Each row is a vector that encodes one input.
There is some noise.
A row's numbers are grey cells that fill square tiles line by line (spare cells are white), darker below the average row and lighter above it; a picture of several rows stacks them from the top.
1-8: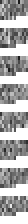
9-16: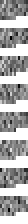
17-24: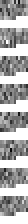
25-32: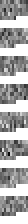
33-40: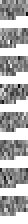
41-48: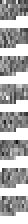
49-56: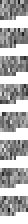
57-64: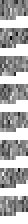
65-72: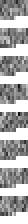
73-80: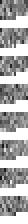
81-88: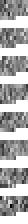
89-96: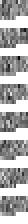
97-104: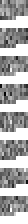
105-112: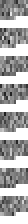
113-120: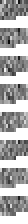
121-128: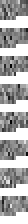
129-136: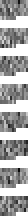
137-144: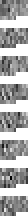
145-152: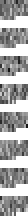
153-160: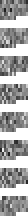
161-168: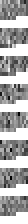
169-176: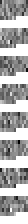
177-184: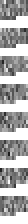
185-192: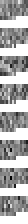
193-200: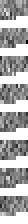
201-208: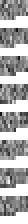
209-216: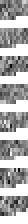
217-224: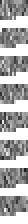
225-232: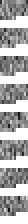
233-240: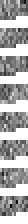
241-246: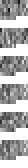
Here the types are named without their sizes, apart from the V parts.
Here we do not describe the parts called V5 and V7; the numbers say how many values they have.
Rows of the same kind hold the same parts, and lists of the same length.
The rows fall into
4 kinds.
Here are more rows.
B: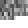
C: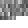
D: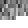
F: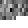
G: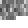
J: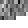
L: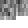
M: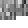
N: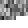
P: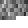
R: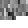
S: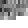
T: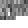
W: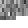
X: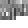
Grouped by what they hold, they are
B, D
C, T
F, J, M, N, P, W, X
G, L, R, S

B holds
a node of a tree, a value of V5 and a value of V7.
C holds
a point on a line, a value of V5 and a value of V7.
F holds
a point on each of two lines and a value of V5.
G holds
a point on a line, a node of a tree and a value of V5.
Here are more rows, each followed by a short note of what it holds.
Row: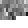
a point on a line, a node of a tree and a value of V5
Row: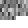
a node of a tree, a value of V5 and a value of V7
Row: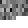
a point on a line, a value of V5 and a value of V7
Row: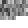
a point on a line, a node of a tree and a value of V5
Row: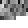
a point on a line, a value of V5 and a value of V7
